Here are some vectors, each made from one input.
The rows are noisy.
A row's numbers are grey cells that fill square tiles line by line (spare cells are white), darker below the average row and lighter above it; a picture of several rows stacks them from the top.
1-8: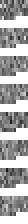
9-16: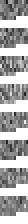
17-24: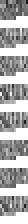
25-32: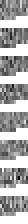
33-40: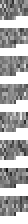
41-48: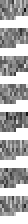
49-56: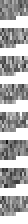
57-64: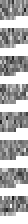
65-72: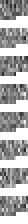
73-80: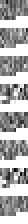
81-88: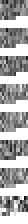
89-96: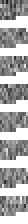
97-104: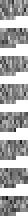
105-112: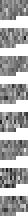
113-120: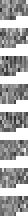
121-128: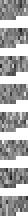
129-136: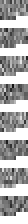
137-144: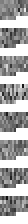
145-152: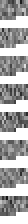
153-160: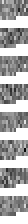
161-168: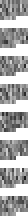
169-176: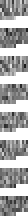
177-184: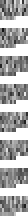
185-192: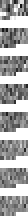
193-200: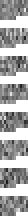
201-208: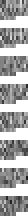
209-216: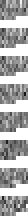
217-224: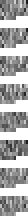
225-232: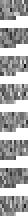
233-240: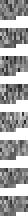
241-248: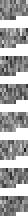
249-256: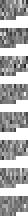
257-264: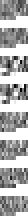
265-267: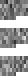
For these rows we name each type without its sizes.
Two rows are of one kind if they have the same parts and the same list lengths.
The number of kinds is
4.
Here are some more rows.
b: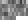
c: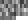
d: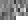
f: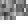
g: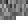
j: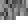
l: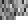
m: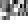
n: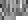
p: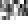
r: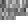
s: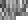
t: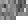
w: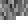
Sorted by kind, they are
b, c, d, f, t
g, j, w
l, n, r, s
m, p

